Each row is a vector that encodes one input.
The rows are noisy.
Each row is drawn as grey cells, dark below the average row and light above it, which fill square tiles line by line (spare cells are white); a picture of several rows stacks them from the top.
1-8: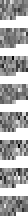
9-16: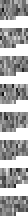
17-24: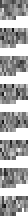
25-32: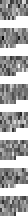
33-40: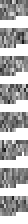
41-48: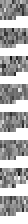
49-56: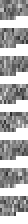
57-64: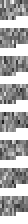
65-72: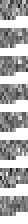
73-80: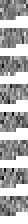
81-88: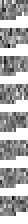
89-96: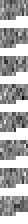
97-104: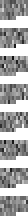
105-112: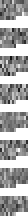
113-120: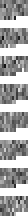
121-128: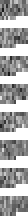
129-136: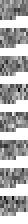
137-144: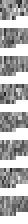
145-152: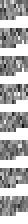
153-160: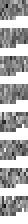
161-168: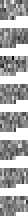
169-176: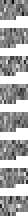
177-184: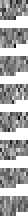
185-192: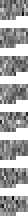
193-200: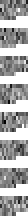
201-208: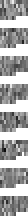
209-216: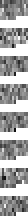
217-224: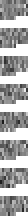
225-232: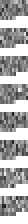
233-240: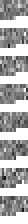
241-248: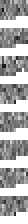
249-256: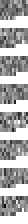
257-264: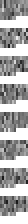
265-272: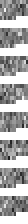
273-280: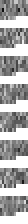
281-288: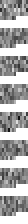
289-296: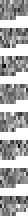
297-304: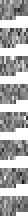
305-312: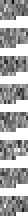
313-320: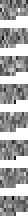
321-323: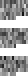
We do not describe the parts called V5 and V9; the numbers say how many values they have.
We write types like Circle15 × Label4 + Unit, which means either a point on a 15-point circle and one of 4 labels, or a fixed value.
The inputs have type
Bool × (Circle13 + V5) × Line7 × V9.
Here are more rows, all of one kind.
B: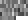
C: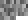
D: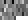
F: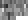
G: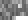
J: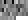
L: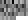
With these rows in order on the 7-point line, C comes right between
G and L.
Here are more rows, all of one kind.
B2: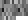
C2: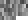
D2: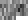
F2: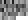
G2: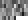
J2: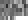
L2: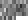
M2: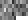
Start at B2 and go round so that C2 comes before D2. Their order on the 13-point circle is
B2, F2, J2, C2, G2, D2, L2, M2.
